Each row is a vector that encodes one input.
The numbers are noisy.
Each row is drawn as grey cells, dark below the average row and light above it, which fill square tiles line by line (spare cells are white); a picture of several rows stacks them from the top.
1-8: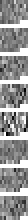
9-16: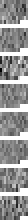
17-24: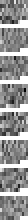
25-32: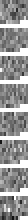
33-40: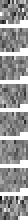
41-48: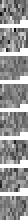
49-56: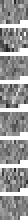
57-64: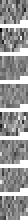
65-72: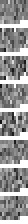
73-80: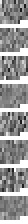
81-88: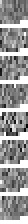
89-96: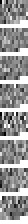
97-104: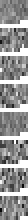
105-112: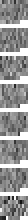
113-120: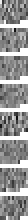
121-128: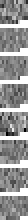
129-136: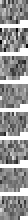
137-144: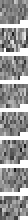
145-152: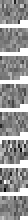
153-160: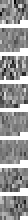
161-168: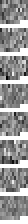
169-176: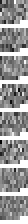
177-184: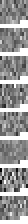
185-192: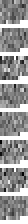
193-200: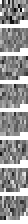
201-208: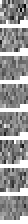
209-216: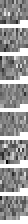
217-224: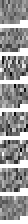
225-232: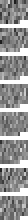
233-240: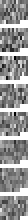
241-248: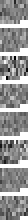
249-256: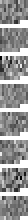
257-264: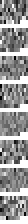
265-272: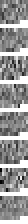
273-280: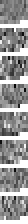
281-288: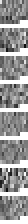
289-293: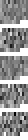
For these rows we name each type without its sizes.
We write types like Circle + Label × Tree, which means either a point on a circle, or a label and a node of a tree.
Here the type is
(Bool × Bool × Bool + Unit) × Line + Circle.
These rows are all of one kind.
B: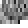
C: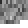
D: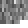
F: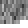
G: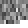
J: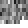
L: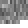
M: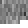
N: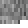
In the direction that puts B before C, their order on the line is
M, N, G, D, L, F, B, C, J.
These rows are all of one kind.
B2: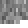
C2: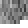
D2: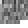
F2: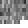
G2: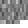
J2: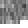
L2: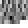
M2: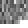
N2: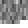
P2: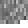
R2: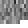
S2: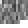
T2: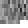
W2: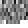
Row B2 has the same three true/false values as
L2, N2 and P2.
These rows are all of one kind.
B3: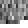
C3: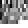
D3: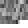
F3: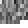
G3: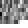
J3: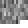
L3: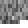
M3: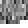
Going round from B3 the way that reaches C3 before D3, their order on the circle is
B3, L3, C3, G3, D3, J3, M3, F3.
